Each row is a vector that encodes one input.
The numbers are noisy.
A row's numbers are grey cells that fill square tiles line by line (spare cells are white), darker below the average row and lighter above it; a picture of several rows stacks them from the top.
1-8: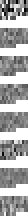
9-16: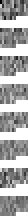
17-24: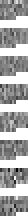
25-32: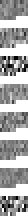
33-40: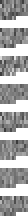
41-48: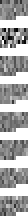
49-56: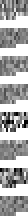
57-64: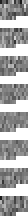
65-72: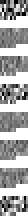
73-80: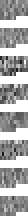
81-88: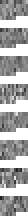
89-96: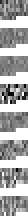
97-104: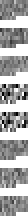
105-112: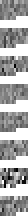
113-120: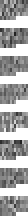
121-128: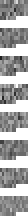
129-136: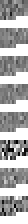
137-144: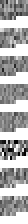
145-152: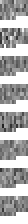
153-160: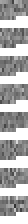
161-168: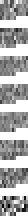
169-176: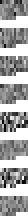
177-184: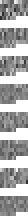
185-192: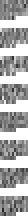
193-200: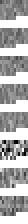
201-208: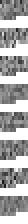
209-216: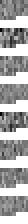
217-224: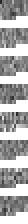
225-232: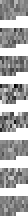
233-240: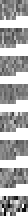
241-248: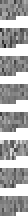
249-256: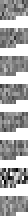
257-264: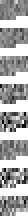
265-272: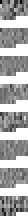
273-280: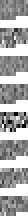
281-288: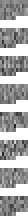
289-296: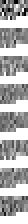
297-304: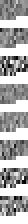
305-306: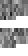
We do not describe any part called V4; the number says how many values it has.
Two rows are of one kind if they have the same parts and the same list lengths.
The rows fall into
3 kinds.
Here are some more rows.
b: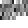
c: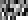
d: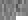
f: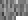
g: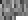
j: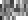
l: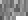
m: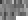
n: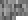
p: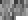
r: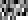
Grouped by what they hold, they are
b, d, f, g, j, l, n
c, r
m, p

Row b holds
a node of a 15-node tree, four true/false values and a value of V4.
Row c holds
one of 6 labels.
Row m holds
a node of a 15-node tree and a value of V4.
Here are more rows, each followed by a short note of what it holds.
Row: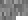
a node of a 15-node tree, four true/false values and a value of V4
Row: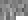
a node of a 15-node tree, four true/false values and a value of V4
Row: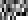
one of 6 labels
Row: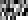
one of 6 labels
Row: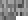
a node of a 15-node tree and a value of V4
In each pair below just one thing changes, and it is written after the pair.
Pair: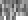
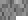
the value of V4
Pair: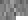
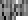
the value of V4
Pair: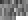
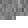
the node of the tree
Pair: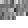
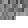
the value of V4
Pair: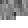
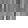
one of the four true/false values
